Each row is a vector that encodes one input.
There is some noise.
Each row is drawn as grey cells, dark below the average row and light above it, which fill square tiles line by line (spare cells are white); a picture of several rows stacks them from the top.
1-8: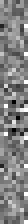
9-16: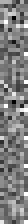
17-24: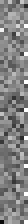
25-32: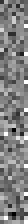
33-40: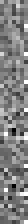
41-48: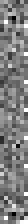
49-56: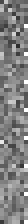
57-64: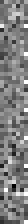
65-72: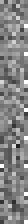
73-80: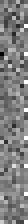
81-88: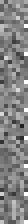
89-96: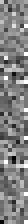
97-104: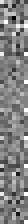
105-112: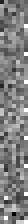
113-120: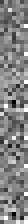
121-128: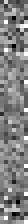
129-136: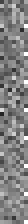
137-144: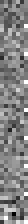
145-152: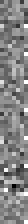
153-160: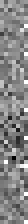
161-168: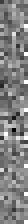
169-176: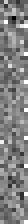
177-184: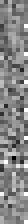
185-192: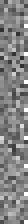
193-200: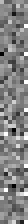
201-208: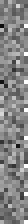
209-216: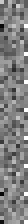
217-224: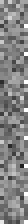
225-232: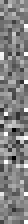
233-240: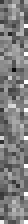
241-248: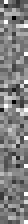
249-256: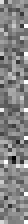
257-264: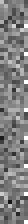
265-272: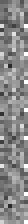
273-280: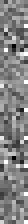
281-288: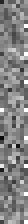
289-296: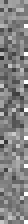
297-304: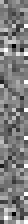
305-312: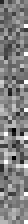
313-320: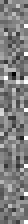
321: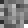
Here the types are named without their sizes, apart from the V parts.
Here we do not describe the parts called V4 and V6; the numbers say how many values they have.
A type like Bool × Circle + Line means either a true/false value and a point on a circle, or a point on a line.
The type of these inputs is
(Bool × Bool × Bool × Bool × Bool × V4 + Unit) × (Label + Line) × V6.
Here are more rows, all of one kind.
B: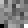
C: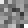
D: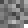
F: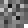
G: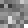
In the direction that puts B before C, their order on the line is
G, D, B, C, F.
